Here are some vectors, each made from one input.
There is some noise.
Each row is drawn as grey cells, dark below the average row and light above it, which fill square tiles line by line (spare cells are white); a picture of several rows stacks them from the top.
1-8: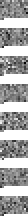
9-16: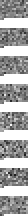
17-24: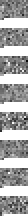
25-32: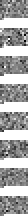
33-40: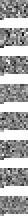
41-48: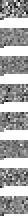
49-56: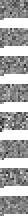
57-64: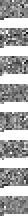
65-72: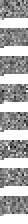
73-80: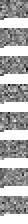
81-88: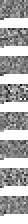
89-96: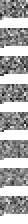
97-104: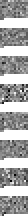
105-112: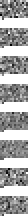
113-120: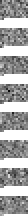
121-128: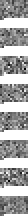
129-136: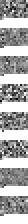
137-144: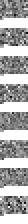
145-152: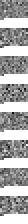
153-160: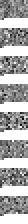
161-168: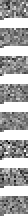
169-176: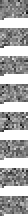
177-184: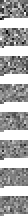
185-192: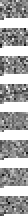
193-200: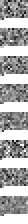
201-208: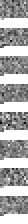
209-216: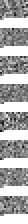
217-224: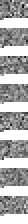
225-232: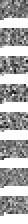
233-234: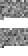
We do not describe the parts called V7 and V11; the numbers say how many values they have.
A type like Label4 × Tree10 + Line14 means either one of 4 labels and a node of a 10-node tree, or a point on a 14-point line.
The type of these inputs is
(Line5 + V7 × V11) × Tree16 + Line8.
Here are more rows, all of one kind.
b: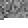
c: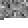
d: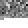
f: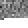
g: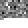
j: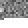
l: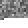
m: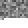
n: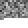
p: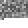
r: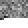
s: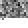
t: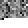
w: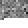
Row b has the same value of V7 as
d, m and n.
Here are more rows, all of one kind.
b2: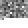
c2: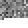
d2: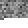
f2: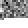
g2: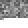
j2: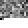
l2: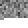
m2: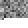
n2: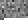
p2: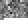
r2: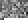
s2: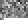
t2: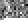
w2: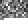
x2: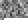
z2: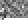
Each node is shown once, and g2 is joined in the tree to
l2 and w2.
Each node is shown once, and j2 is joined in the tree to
f2.
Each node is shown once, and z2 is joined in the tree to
m2 and r2.
